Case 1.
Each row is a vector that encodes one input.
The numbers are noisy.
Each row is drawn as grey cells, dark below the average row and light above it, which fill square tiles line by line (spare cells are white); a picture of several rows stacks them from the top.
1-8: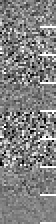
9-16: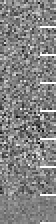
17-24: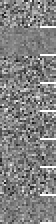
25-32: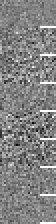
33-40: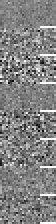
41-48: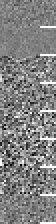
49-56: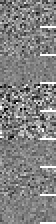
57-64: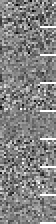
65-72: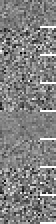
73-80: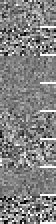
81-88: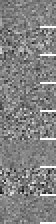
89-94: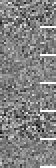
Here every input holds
a node of each of two 9-node trees.
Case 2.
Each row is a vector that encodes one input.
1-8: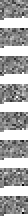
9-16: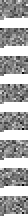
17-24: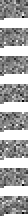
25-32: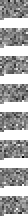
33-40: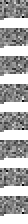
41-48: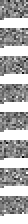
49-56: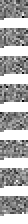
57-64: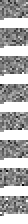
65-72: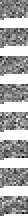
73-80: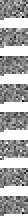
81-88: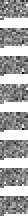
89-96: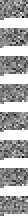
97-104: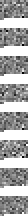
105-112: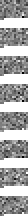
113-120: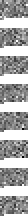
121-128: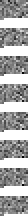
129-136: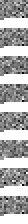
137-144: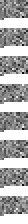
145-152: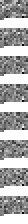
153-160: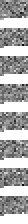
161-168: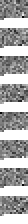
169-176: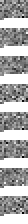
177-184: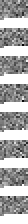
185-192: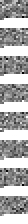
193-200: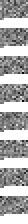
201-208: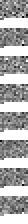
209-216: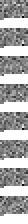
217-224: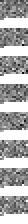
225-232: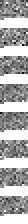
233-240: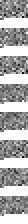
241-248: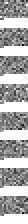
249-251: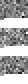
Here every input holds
a point on an 11-point line, together with either a point on an 8-point circle, or a fixed value.
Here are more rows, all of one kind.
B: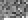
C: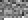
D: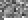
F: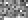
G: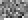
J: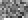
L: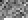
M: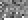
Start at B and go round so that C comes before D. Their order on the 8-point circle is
B, F, L, C, D, M, G, J.
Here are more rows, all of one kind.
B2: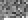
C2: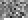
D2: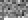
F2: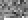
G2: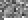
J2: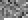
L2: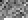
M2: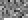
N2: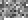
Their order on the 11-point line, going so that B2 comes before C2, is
N2, G2, D2, F2, B2, L2, C2, J2, M2.
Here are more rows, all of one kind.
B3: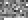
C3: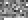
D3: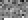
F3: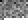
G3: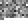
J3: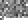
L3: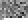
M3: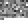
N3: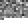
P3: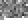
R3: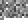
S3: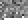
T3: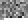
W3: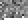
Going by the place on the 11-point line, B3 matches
C3, G3 and M3.
